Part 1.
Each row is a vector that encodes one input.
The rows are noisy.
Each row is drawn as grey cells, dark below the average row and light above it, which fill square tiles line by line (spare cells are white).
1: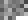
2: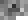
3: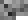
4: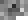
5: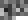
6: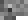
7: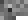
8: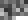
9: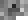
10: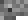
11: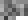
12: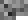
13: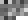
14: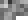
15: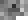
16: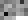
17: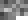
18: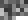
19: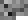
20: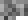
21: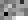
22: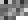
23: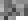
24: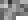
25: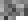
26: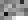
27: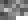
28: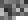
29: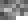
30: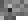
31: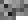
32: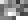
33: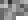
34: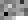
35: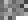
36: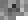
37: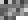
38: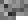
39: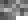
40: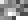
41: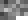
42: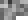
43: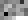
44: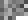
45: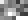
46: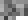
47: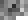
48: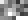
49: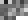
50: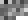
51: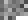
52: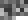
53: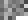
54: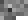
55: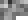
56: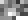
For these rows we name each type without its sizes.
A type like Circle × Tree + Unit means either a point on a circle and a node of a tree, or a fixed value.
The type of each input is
Label.
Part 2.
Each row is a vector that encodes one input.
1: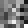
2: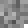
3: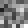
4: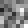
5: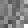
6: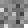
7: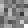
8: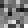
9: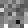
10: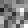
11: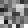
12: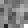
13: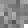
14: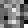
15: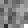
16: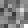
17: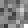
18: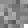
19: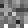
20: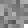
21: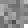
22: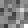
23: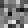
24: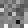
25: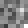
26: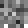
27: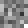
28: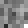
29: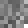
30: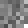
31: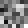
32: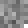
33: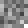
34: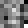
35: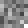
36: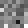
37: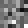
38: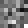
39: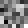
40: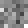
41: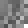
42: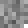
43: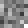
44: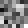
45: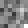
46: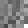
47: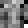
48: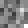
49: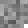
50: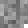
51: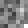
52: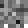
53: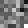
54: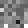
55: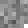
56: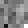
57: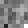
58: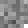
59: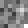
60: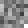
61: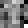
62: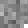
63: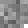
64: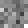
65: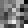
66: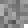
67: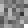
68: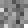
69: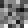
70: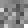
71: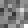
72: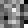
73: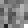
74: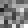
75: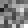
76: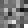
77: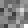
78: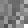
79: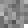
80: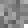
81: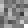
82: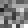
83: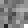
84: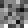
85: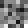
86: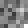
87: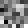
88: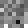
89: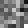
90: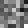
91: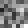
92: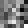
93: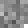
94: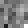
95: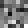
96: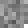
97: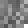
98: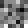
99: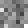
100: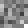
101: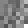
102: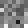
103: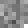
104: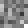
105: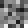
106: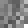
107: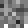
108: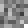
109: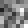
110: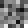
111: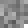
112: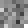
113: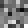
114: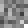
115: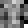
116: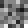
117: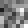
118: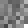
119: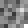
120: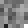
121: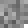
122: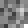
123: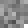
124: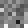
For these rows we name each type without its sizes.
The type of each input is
Line.
